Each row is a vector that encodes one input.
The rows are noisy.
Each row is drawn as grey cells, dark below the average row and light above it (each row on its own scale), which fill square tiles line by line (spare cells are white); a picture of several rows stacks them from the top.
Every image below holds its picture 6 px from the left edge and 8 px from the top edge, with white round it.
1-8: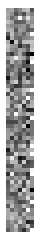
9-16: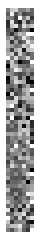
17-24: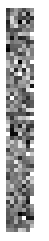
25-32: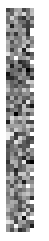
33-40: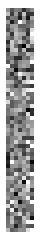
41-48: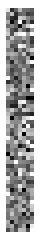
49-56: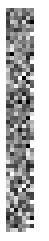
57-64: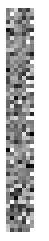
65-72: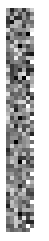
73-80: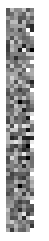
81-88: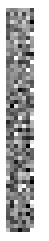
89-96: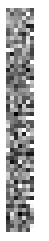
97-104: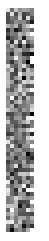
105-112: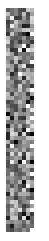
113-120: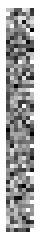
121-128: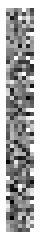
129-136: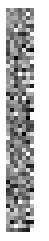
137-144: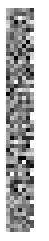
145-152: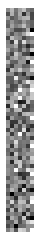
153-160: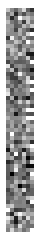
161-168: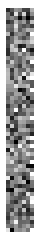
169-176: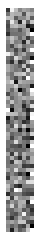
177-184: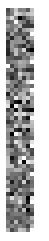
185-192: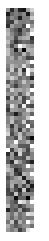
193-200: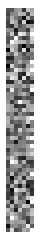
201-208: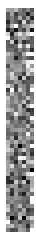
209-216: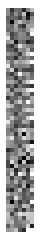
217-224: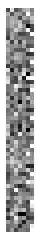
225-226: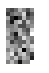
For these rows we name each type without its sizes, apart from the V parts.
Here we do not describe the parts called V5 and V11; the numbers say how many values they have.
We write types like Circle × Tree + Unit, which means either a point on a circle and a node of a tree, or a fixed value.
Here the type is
(Bool × Bool × Bool × Bool + Line) × V11 + V5.
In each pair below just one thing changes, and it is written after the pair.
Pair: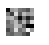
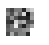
the value of V11
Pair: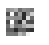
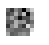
the value of V11
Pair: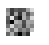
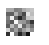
one of the four true/false values
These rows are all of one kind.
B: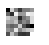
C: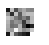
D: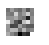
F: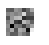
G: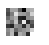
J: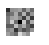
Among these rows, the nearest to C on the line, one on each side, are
B and F.
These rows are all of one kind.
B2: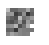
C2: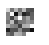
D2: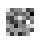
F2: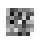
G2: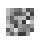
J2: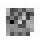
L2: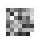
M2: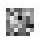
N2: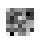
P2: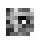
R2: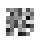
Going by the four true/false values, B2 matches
C2, P2 and R2.
